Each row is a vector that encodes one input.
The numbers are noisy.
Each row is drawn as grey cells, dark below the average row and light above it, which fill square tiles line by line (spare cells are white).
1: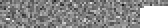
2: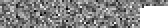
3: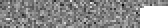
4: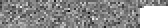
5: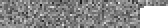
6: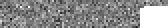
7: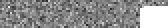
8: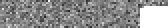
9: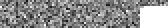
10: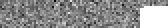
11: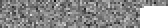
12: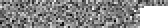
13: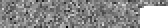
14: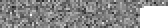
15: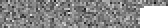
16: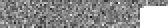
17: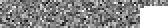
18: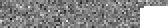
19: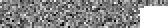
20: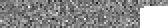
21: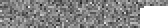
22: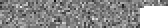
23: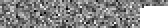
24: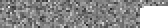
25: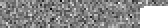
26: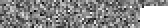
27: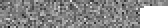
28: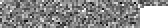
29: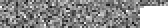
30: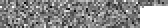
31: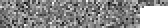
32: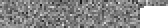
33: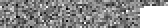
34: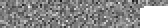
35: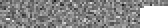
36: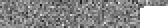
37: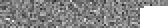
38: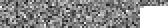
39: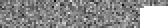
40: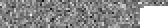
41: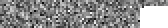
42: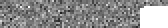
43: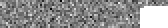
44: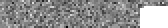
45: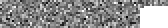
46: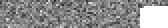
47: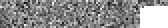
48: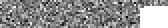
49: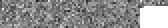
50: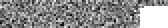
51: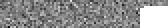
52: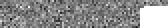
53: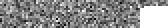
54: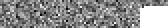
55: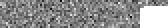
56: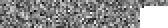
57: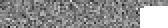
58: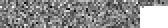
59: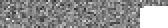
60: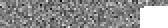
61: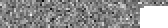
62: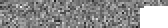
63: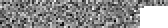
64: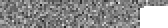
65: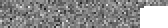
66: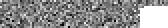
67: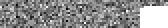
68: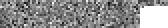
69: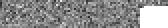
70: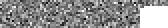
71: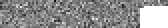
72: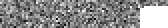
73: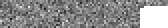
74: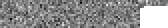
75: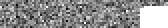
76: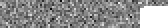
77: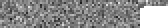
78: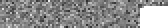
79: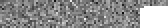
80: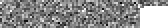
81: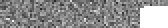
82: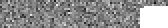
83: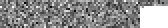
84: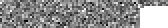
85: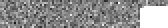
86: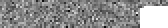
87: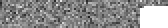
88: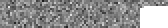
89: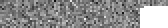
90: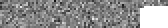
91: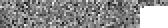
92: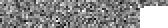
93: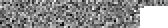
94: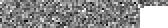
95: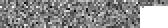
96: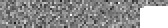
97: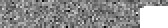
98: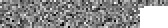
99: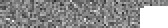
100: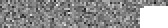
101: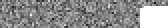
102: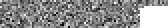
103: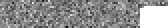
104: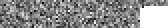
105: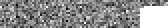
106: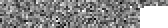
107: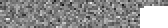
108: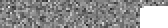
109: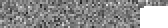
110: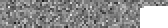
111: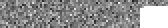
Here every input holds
either a point on an 8-point circle and a point on a 7-point line, or a point on an 11-point circle.
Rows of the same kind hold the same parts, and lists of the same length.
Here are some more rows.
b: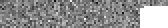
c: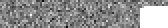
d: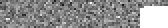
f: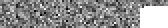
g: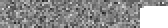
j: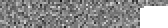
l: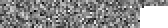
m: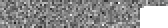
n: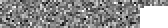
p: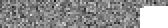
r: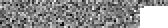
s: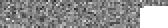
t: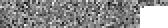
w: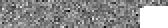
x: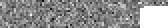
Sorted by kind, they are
b, c, d, g, j, m, p, s, w, x
f, l, n, r, t

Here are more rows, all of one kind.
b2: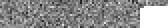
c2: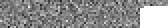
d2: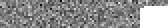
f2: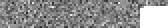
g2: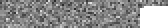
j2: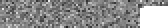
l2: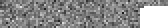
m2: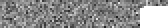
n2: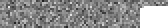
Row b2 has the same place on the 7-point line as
f2, g2 and j2.
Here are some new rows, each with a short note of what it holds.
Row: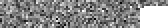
a point on an 11-point circle
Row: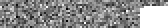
a point on an 11-point circle
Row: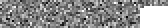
a point on an 11-point circle
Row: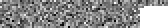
a point on an 11-point circle
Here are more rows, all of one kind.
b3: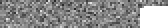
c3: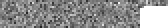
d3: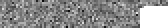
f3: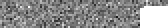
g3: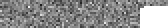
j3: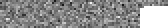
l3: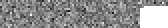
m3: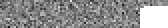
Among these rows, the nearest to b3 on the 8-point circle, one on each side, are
j3 and l3.
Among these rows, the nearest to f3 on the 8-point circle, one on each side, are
c3 and g3.
